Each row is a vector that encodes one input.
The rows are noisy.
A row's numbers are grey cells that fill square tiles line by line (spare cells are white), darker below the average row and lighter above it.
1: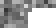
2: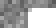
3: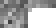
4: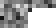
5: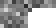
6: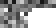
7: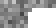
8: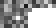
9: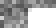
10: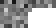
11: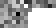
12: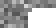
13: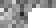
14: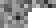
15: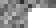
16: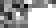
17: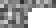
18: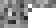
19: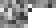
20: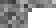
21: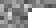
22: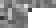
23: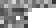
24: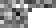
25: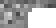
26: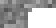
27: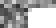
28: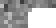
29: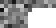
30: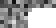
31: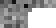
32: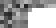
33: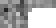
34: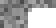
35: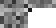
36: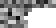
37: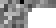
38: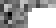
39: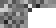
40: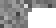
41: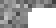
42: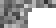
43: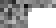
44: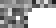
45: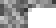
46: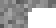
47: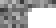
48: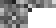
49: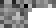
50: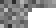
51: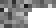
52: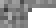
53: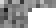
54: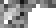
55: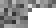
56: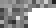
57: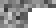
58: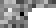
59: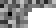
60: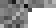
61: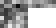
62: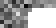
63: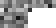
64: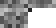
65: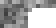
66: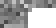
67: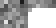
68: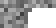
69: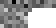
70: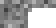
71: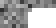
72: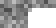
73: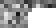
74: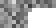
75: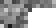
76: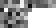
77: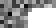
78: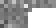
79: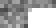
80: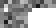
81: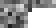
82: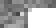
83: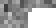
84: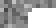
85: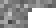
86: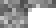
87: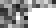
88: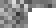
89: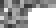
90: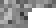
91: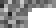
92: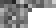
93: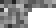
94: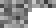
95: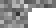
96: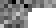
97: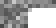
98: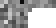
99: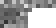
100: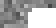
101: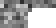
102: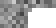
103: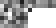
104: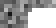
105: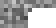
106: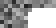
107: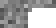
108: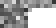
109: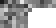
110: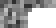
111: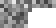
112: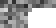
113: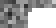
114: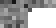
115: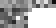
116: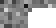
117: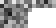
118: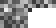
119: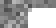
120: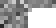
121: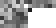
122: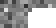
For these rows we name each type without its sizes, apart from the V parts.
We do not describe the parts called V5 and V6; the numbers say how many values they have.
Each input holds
either a point on a line, a true/false value and a value of V5, or a value of V6.
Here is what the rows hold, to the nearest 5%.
About 65% of them hold a point on a line, a true/false value and a value of V5. The rest hold a value of V6.
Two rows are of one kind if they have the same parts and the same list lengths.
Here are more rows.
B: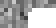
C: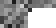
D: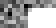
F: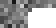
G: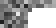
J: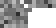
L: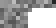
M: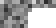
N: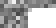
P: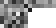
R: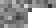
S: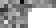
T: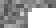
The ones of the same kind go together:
B, J, L, M, N, R, S, T
C, D, F, G, P

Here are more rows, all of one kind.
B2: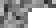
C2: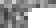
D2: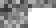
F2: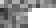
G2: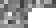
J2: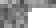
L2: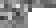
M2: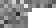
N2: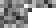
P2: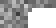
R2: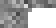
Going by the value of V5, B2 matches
C2, J2 and L2.
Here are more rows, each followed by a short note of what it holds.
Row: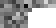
a value of V6
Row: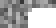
a point on a line, a true/false value and a value of V5
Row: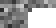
a value of V6
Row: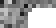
a value of V6
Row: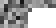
a point on a line, a true/false value and a value of V5
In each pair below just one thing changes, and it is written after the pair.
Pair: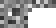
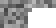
the value of V5
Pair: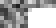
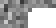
the place on the line
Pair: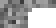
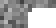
the value of V5
